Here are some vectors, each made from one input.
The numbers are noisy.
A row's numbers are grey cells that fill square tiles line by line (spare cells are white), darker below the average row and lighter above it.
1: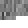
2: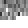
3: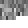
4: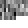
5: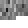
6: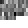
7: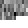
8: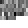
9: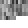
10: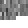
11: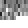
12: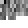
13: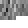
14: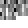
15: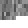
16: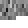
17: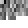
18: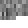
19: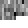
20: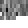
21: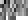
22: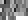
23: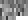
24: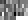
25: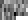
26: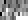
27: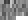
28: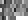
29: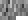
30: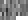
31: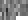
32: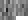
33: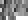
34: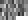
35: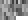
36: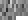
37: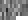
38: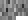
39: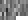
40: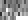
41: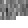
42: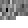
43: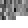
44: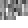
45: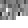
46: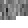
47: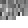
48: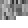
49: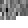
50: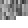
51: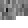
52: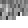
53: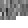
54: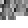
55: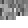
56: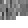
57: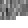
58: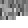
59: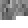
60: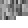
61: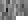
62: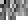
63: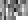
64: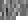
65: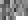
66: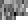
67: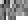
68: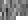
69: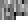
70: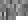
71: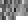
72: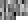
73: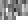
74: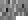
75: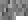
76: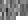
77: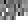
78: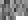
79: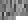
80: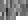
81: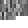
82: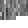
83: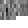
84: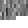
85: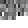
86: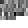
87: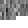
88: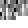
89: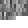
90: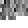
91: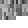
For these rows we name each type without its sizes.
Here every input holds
a point on a line, together with either a point on a circle, or a point on a line.
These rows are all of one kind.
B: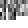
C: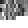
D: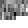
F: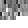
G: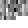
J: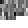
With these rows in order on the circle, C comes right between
F and J.
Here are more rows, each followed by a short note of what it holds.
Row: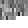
a point on a circle and a point on a line
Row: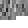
a point on each of two lines
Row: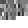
a point on a circle and a point on a line
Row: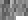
a point on each of two lines
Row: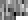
a point on a circle and a point on a line
